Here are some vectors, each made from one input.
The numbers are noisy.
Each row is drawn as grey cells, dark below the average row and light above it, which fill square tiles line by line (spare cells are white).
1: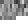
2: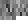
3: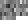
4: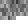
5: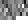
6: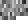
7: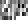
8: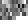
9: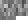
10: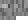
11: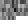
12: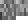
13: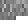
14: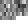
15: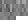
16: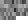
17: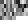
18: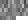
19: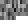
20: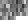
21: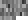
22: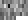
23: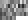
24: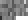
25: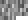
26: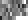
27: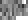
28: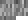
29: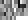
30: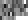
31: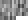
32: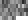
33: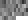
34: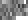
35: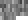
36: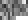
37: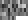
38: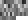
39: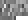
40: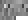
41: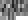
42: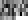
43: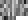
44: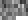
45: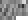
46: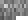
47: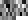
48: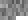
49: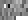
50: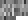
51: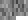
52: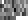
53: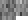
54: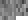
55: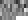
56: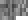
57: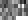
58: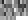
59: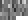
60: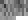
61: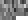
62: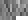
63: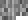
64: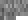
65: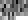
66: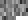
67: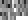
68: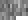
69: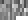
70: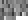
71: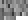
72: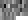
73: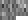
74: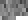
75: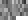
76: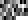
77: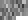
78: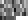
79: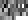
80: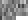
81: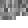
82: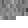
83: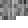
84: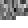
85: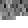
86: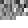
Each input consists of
either a point on a 10-point line, or a point on an 11-point line.
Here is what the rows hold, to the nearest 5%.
About 40% of them hold a point on a 10-point line. The rest hold a point on an 11-point line.
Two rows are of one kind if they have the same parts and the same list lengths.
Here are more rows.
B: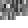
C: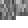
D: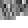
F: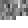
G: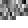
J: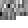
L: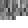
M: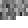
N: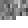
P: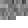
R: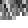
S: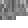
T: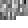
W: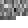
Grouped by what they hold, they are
B, C, F, J, L, M, N, P, S, W
D, G, R, T

